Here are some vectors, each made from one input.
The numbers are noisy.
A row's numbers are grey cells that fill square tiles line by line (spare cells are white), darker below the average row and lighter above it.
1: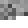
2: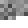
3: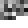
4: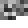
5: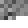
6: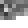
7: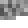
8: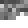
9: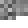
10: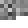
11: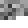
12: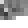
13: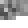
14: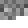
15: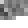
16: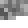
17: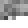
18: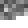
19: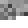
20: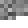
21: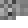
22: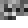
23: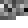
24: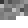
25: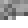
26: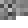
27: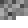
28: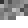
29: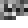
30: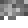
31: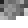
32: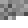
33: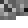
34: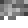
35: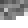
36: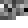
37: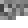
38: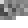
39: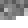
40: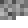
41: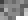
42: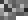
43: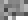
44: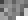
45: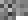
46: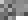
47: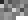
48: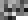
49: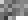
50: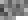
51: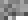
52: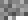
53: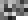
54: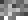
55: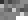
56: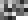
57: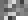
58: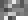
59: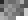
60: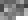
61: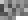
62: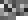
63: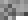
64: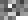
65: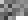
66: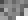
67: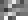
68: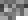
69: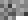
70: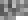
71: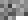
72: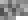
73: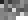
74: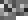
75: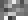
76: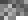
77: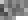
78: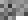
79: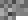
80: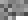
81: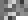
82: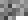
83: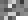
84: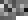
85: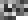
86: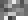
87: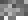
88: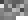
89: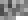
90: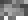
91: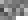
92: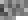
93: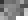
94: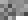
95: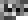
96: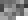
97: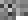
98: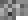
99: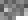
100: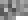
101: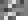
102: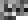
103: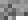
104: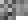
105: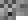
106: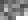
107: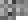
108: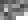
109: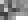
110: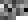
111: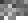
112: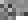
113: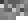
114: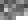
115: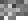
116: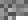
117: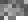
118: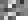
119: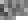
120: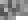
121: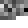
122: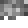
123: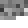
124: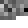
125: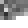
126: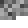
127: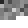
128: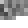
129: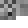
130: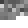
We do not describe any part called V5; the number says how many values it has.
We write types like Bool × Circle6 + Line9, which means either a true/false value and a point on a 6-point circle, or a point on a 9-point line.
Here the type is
Bool × Line6 + V5.
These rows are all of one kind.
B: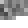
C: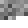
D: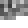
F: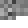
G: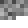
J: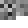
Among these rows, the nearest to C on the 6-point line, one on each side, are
B and D.
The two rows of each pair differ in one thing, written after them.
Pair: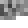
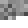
the true/false value
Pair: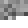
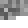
the true/false value
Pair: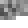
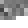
the place on the 6-point line
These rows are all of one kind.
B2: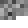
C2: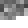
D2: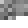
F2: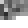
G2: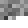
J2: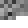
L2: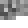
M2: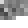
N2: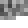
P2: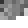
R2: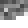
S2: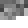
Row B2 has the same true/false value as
D2, G2 and J2.
